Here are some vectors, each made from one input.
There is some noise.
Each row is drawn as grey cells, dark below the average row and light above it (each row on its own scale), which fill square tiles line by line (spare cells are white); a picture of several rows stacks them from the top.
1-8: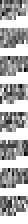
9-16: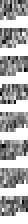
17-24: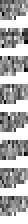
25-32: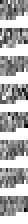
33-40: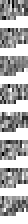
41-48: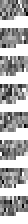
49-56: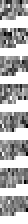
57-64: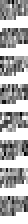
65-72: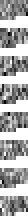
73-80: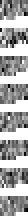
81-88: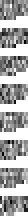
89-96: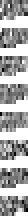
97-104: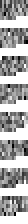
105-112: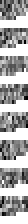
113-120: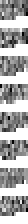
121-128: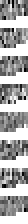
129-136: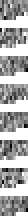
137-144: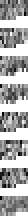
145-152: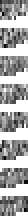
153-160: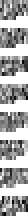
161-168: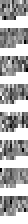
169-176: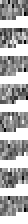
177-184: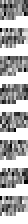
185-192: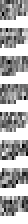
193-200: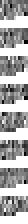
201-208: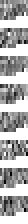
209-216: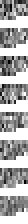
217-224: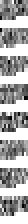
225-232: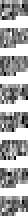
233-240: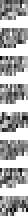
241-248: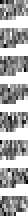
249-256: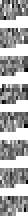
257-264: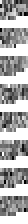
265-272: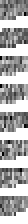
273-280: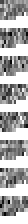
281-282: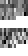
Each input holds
one of 8 labels, one of 11 labels and a true/false value.
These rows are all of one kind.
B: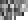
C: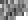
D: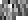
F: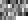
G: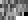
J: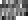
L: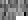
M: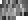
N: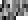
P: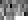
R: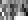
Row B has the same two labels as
F, G, J and M.
